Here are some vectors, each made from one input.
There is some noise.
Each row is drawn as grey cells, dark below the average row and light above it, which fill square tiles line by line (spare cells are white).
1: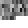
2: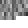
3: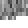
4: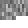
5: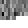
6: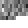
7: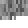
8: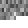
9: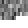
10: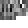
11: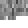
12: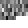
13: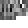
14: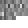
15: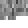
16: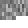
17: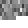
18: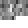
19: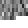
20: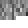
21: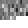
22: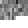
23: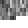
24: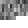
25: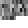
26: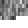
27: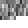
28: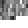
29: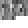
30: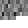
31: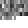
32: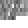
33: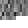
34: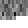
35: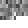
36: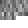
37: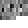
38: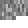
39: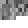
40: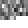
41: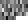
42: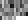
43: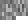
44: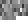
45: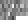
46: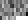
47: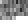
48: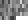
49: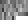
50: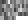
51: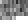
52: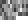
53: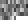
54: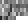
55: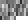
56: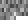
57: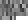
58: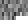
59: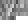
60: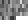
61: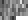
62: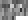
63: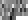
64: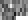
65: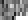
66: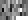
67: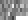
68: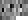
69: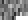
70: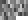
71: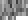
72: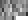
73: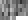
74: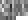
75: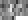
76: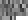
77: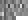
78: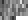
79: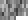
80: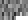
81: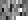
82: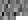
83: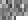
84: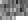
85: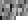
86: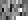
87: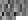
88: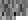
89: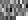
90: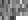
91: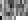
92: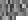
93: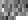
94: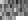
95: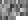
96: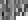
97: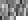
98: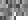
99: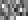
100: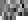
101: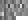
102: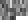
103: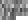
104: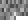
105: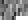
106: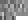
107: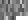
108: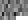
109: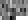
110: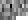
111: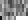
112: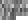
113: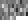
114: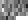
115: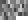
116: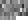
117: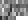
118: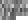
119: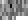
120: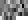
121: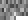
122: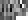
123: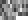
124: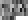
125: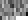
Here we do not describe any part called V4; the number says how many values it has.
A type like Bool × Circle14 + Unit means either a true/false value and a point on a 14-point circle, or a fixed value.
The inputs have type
Line7 × (Line11 + V4).
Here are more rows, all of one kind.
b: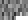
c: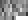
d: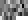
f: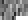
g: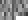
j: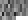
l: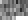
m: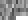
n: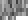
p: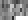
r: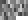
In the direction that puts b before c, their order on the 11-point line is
l, j, n, b, m, f, c, p, r, g, d.
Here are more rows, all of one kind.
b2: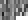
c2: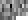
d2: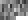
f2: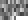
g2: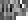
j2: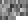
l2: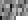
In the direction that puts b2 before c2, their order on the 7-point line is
g2, b2, d2, c2, l2, j2, f2.
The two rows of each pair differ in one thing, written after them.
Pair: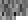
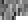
the place on the 11-point line
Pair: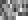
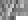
the place on the 7-point line
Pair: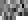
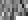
the place on the 7-point line
